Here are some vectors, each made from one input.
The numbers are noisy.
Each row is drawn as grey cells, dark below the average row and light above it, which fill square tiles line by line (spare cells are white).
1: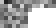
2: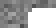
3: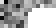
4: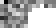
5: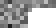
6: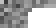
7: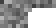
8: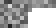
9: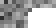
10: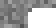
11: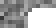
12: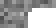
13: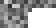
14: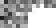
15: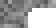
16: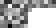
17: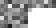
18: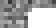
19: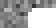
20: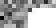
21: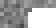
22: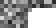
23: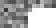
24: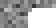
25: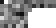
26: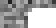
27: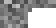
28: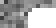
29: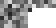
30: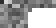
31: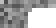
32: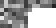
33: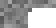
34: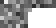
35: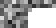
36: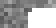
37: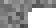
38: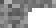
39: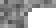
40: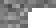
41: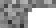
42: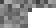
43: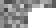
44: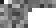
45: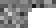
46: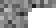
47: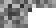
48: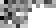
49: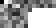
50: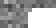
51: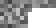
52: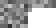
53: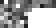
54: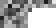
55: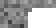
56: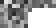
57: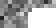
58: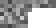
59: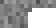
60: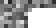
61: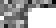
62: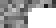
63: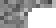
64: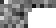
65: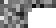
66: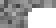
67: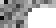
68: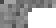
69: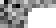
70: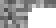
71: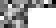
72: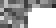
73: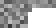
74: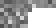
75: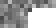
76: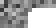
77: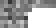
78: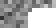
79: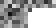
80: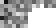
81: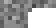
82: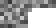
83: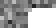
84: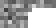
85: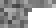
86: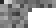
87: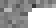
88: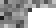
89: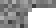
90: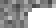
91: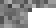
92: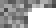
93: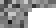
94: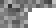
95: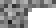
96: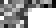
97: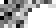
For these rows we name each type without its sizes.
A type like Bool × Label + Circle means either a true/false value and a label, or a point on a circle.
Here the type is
(Bool × Bool × Bool + Unit) × Tree + Line.
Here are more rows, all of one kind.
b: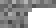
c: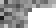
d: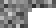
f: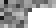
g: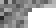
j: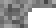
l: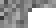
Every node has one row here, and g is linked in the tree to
d and l.
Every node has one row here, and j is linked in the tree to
b and d.
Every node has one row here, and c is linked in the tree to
d and f.
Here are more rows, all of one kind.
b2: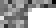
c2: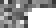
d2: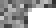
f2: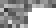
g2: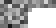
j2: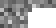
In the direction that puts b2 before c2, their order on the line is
j2, g2, f2, d2, b2, c2.
